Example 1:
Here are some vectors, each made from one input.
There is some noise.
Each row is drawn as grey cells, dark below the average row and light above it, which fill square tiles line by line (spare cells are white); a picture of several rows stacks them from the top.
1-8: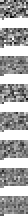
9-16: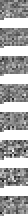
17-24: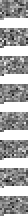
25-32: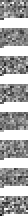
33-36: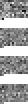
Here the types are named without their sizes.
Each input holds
a point on a circle and a true/false value.
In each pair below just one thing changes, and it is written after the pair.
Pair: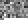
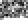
the place on the circle
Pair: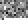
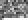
the place on the circle
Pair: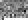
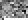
the true/false value
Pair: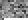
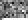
the place on the circle
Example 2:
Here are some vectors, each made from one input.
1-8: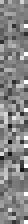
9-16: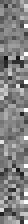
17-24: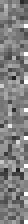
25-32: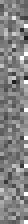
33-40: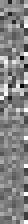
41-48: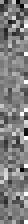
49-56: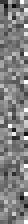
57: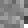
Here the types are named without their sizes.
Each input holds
either a point on a line, or a node of a tree.
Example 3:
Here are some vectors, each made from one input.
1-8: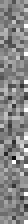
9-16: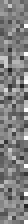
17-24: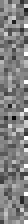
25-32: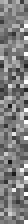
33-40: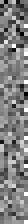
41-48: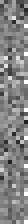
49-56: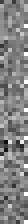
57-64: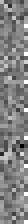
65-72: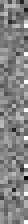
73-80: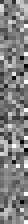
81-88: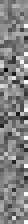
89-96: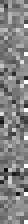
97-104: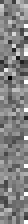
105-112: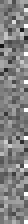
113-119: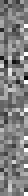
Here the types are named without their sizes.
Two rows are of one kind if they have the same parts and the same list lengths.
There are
3 kinds of row.
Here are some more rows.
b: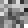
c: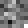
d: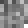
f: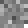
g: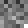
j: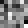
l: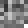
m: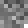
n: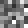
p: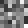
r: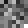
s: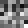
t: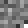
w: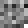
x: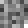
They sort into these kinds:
b, c, f, j, l, p, r, t, w, x
d, g, m, n
s

